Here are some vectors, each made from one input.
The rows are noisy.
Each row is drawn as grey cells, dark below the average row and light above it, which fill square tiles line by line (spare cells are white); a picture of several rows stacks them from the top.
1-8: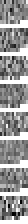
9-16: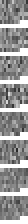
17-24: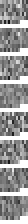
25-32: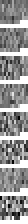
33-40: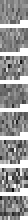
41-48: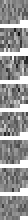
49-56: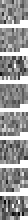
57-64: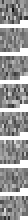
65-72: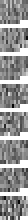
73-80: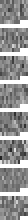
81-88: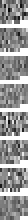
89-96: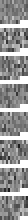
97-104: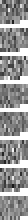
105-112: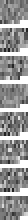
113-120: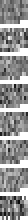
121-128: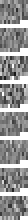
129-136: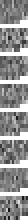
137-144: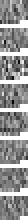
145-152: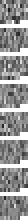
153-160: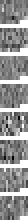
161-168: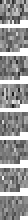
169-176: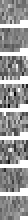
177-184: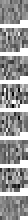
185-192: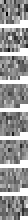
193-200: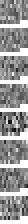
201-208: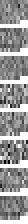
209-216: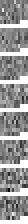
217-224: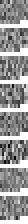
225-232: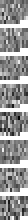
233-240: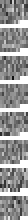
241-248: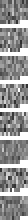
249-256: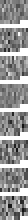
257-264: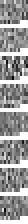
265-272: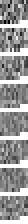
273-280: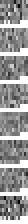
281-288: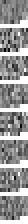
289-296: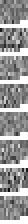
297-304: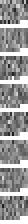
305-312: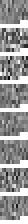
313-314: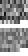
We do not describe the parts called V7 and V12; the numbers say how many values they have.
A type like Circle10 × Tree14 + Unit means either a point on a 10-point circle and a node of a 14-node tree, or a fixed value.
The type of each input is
Bool × Bool × Bool × V7 + (Line4 + V12) × Line8 + Line9.
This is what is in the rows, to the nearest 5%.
About 40% of them hold a point on an 8-point line, together with either a point on a 4-point line, or a value of V12. About 20% of them hold a point on a 9-point line. The rest hold three true/false values and a value of V7.
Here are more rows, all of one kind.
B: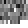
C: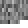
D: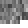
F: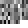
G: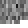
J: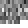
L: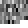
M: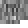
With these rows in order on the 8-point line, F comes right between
D and J.
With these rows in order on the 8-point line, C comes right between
J and M.
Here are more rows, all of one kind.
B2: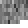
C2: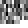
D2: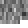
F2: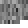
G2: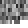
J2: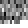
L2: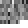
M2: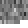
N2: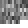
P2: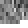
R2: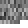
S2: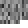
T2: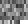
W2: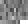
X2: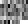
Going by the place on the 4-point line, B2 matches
D2, F2, W2 and X2.
